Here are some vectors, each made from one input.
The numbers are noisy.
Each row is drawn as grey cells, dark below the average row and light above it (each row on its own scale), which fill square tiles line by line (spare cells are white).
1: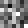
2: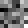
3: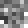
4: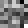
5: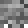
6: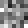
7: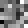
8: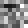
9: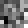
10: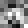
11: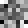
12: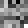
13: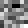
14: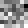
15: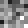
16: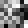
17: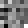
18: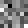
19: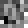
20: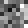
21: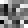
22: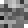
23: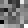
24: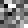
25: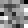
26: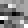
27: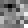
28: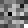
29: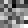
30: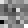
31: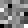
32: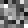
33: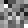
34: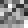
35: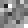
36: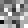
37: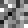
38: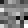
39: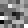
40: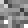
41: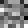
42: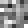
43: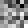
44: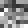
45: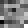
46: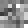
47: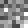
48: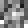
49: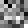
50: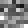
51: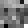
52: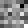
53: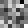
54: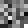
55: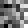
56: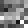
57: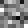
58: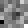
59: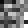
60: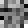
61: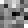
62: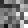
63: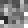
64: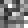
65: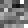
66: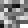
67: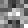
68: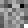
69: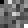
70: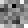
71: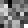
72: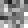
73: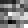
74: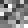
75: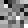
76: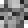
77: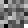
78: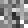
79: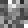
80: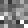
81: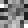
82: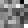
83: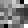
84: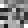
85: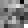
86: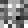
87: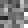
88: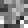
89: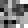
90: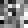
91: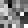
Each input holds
a point on a 9-point circle, together with either a point on a 9-point circle, or one of 8 labels.
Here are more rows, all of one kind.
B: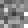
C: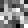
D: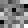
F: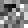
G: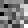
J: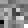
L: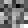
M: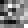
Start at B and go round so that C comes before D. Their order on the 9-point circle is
B, L, F, G, M, C, J, D.
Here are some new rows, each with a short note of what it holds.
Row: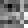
a point on a 9-point circle and one of 8 labels
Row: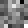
a point on each of two 9-point circles
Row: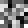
a point on each of two 9-point circles
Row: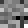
a point on each of two 9-point circles
